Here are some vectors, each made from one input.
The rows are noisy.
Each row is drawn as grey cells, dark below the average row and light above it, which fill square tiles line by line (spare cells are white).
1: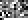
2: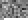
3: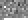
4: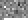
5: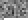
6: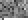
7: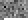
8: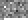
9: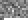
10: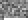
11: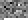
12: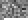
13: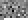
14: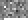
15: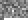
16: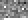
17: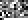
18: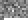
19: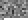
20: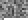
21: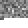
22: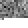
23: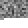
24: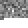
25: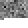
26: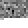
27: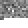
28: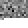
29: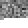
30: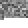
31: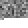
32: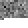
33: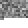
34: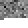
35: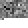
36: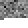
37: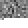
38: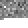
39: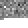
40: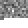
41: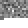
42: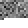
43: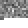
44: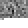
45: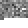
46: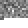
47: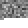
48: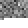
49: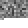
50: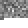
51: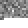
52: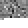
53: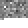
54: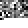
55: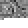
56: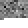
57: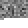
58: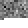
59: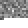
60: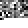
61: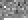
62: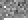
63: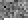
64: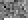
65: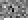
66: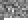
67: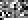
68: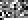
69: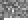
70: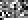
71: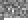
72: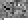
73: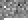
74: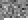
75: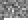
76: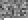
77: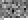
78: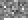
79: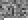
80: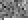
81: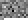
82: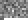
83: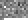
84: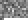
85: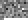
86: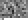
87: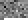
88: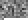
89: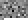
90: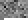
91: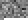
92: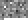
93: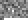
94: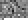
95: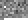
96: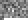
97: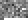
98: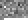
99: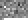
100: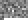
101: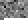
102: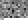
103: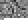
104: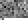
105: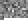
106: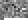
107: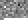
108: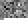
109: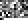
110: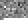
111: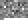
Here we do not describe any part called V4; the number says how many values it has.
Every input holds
a list of up to two items, each a true/false value and a value of V4.
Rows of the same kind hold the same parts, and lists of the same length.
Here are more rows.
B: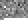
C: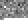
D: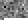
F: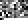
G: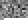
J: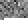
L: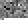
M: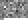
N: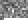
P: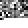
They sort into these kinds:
B, C, M, N
D, G, J, L
F, P

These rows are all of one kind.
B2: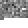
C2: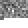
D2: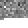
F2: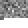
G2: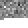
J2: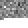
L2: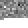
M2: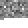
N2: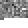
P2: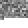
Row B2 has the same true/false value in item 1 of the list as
C2, F2, N2 and P2.
